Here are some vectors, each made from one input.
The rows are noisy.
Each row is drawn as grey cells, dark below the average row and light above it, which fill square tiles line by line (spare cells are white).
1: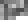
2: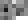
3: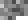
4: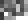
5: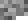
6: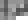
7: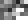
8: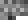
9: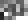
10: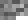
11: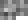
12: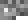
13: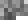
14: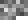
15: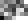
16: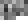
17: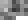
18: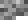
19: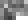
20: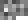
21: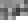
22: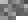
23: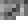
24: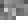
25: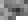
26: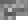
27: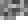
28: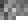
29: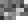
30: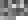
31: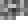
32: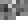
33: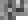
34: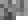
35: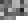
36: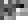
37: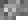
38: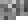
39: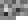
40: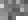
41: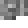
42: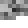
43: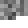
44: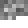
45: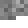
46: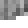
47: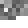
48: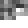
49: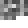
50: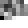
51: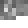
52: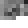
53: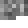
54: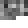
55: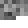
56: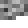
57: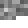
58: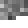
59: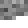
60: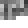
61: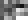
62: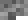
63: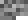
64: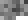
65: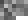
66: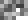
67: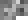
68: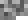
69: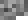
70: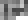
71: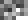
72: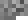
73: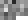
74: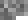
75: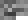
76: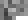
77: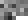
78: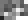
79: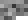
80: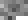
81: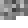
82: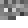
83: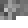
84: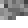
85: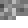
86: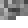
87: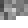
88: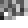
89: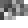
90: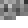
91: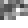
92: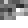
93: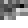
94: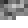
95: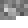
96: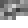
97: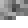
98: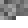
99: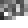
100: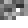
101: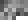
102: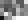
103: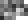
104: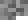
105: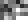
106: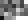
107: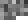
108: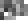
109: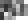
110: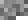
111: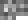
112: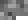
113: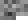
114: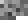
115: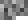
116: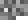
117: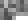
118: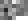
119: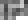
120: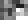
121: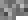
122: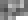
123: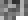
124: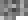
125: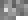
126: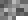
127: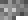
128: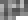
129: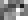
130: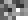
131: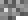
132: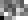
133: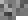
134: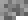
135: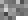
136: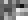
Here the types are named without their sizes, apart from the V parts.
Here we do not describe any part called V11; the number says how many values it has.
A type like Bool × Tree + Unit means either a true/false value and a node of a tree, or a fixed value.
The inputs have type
(Bool × Bool × Bool + Unit) × V11 + Line.
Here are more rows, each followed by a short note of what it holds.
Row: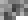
three true/false values and a value of V11
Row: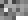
a value of V11
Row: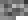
a value of V11
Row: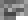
a value of V11
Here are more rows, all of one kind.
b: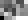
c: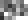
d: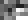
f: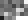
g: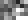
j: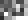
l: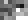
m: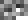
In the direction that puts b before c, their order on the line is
m, l, d, g, f, b, c, j.
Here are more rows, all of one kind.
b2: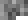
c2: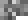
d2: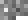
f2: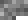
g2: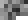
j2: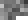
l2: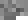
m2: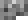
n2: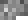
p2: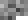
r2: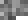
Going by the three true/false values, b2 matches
f2, l2, m2 and r2.
